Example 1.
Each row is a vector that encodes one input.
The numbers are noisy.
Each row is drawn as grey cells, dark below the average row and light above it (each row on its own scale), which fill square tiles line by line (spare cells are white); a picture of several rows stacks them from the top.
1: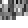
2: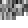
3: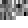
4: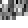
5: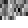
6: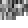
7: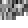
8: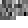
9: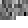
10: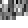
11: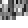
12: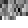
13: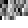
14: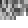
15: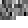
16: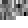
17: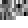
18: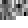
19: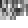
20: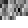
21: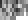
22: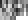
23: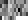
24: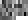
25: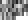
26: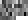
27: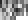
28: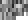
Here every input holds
a point on a 6-point line.
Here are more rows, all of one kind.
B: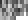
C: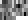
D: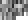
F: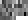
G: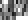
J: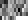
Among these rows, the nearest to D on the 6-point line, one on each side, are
B and G.
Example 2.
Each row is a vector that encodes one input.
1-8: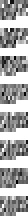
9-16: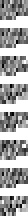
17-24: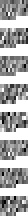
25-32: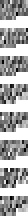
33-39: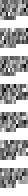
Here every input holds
a point on a 6-point line.
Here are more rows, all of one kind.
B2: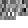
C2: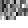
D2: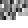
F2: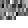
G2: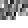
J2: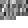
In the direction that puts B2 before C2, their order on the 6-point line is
D2, G2, B2, C2, F2, J2.
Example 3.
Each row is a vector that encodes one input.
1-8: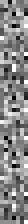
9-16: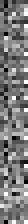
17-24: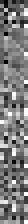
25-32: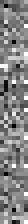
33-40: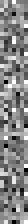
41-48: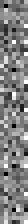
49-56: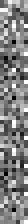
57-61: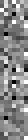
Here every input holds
a point on a 6-point line.
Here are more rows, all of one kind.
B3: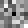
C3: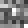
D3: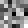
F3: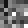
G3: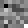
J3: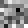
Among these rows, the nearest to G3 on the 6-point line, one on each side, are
F3 and J3.
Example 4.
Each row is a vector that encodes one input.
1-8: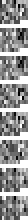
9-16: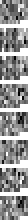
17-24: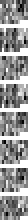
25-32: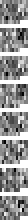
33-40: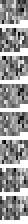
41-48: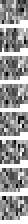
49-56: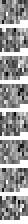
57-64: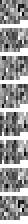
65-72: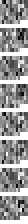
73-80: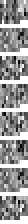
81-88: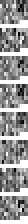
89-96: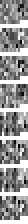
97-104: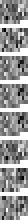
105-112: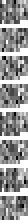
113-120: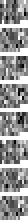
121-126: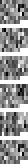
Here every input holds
a point on an 11-point circle.
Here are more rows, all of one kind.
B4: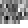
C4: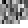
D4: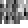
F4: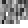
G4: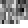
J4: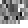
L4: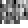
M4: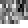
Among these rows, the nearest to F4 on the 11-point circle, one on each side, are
C4 and G4.
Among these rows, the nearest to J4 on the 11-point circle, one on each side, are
B4 and C4.
